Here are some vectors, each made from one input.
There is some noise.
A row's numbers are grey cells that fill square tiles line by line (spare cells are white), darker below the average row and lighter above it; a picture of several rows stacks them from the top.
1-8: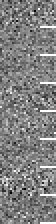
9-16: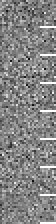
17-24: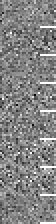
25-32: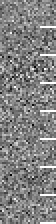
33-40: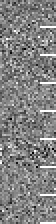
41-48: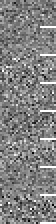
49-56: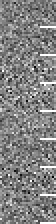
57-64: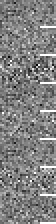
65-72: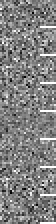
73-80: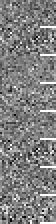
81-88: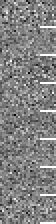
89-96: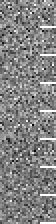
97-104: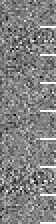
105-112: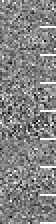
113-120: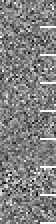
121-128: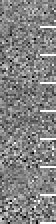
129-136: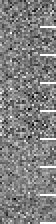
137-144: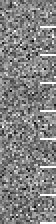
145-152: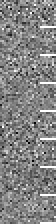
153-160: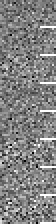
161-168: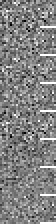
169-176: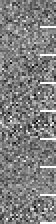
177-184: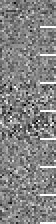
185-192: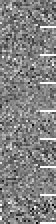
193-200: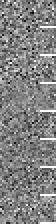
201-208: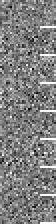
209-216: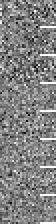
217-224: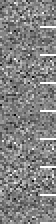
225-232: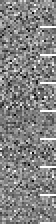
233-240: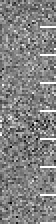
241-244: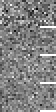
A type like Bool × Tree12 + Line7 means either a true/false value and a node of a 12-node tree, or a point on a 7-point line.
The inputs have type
(Label6 + Line11) × Line11.
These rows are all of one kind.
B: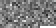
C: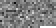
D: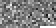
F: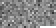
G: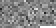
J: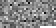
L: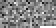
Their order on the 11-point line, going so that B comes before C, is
D, B, C, F, G, J, L.
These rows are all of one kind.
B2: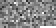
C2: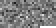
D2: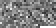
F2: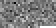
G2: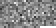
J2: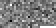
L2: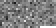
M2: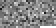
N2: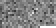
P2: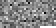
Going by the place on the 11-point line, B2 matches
M2 and P2.
